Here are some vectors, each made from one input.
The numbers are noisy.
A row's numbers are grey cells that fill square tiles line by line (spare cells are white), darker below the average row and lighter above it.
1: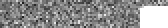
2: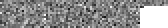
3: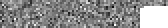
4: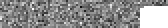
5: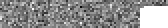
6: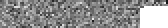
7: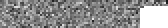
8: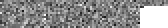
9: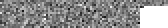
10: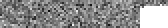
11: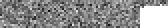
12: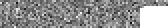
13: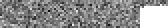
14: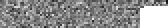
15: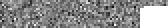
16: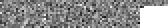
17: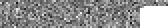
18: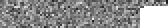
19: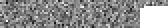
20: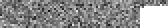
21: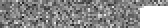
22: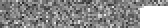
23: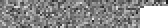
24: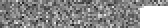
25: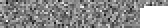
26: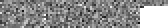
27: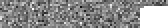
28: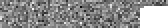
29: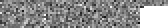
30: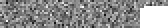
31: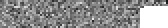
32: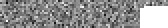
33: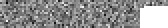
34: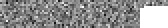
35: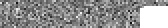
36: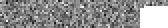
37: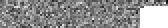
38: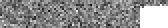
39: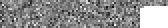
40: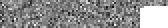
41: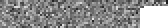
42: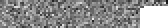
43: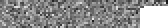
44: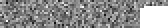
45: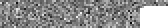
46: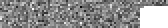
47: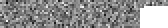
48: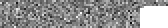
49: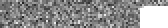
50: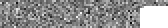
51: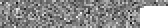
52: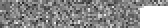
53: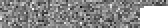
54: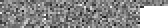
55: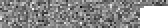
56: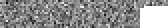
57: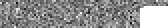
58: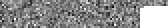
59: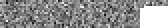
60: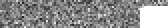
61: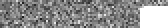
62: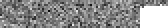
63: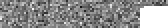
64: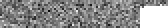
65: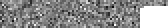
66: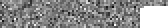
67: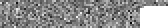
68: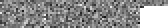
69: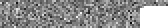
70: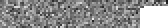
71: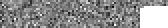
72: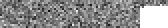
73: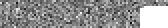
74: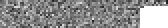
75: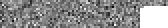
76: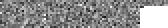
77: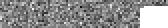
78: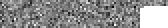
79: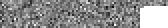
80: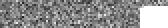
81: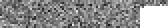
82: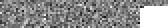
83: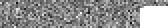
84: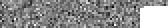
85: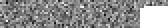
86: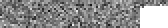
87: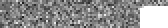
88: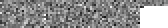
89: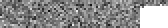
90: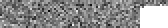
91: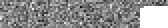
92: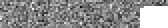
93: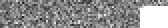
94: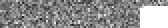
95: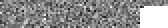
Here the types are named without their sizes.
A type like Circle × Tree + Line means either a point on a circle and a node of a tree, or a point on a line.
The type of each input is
Label.
